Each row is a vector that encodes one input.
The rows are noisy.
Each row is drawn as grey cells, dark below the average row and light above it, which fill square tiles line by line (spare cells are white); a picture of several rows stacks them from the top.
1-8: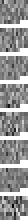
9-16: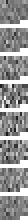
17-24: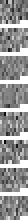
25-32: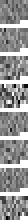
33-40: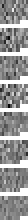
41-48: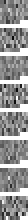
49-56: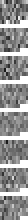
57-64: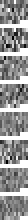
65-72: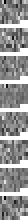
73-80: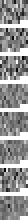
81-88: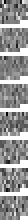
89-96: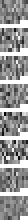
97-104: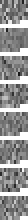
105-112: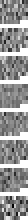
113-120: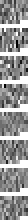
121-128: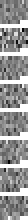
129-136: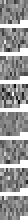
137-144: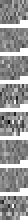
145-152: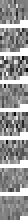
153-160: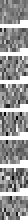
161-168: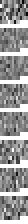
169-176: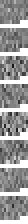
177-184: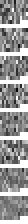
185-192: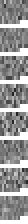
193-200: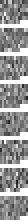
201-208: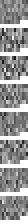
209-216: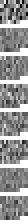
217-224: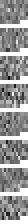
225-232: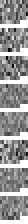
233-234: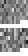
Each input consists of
one of 9 labels, together with either one of 9 labels and three true/false values, or a point on a 6-point line.
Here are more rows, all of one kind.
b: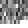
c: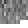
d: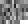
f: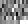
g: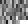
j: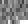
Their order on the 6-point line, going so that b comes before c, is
b, d, c, j, f, g.
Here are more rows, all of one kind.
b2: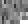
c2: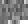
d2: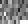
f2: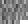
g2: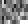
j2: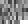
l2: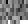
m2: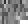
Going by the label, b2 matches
f2 and g2.
